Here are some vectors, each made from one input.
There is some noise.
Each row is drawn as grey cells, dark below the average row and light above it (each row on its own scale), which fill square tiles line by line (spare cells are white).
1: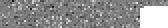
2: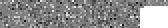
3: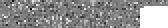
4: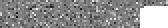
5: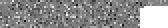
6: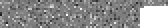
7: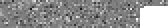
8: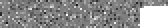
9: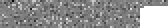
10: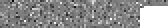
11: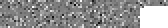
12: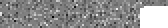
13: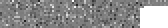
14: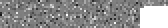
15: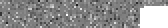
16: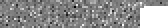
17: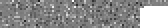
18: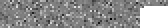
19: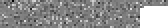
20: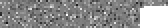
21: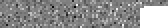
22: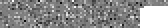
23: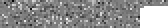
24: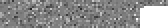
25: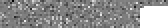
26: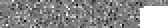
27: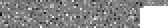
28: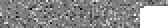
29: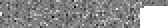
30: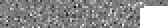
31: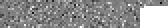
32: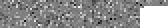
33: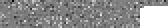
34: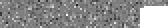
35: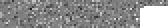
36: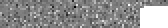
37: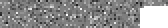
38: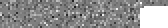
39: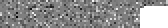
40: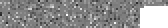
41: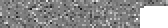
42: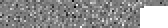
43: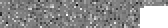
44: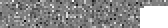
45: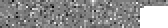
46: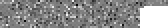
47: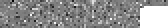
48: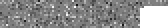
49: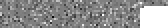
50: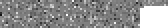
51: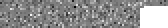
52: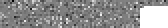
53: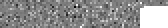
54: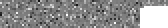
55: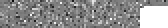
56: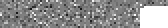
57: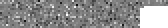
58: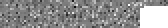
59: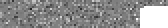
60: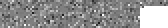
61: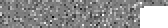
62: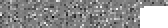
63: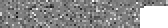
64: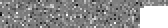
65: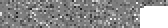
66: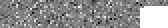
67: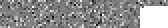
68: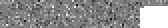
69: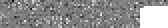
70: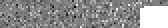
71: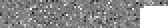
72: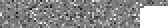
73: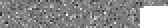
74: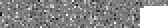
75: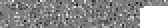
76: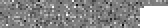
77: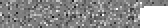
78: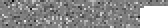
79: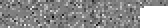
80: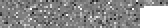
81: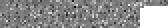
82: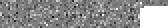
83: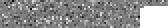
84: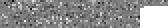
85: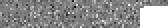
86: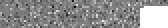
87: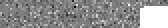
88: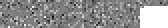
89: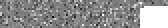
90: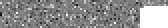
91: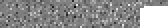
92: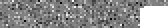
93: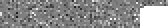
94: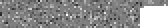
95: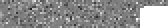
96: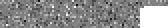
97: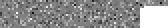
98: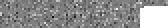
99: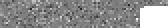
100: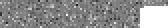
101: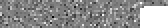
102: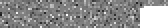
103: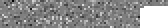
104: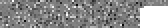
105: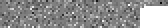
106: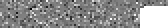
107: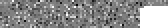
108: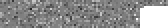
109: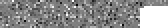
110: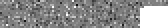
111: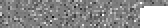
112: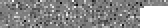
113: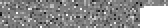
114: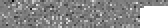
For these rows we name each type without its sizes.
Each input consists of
a point on a circle, a point on a line and a true/false value.
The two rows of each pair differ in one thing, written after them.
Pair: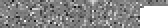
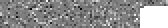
the true/false value
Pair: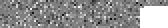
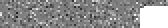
the place on the line
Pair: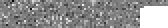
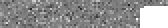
the true/false value
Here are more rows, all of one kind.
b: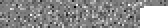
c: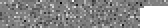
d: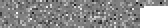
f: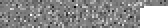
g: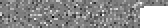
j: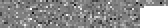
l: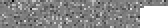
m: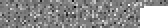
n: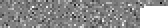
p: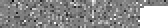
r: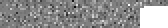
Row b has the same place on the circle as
f, g and l.
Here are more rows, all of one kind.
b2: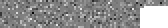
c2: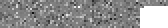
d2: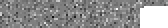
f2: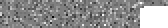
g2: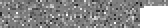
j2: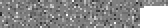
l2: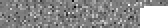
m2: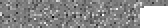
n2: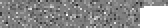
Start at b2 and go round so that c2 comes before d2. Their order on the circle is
b2, g2, f2, j2, c2, m2, l2, n2, d2.
